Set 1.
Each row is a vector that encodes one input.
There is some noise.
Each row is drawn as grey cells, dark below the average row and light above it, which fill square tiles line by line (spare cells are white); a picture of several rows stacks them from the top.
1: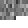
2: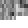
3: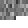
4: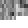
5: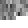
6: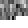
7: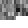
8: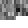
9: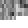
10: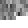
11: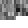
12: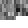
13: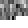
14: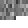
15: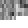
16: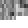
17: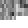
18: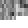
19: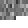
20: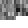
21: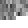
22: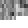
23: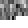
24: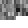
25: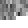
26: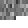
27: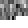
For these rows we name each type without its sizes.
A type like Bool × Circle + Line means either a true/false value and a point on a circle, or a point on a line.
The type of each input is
Line.
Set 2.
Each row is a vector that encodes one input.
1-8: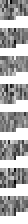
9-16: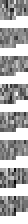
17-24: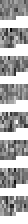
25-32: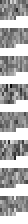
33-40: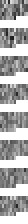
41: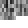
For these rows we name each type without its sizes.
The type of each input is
Line × Line.
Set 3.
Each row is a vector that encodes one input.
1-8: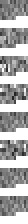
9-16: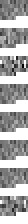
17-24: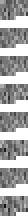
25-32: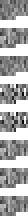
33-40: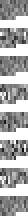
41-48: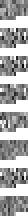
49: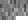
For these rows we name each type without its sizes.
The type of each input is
Line.
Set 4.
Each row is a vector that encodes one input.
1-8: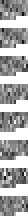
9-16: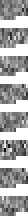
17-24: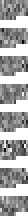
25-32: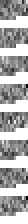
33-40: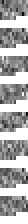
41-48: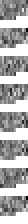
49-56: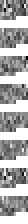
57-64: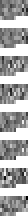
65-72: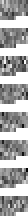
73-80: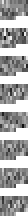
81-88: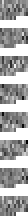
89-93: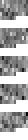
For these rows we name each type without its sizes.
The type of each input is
Bool × Bool × Bool + Unit.
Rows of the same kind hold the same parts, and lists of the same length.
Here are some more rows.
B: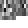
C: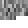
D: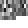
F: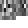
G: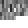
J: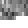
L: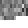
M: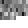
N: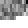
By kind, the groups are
B, D, F
C, G, J, L, M, N

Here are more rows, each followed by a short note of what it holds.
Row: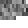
three true/false values
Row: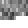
three true/false values
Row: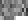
three true/false values
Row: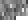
three true/false values
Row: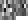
a fixed value
